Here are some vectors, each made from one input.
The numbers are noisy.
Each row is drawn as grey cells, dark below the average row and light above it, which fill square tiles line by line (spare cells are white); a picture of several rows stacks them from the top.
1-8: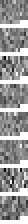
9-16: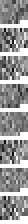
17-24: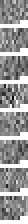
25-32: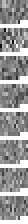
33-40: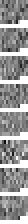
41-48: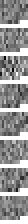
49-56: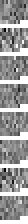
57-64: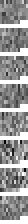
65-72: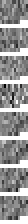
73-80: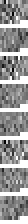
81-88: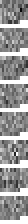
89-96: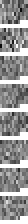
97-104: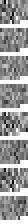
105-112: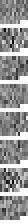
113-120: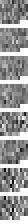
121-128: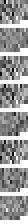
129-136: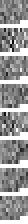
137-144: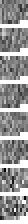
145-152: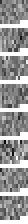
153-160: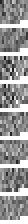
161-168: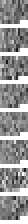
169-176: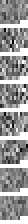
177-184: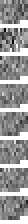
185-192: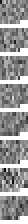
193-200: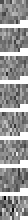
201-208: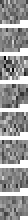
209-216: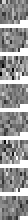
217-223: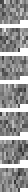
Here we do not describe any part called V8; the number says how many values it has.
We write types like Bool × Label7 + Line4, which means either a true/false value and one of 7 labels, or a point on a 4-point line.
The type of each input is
List2(V8) × Tree11 + Tree10 + Unit.
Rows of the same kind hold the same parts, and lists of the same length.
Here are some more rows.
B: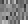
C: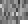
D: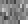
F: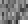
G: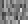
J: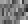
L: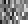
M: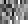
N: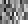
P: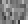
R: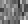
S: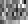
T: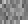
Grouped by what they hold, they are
B, C, T
D, G, P
F, J, R
L, M, N
S

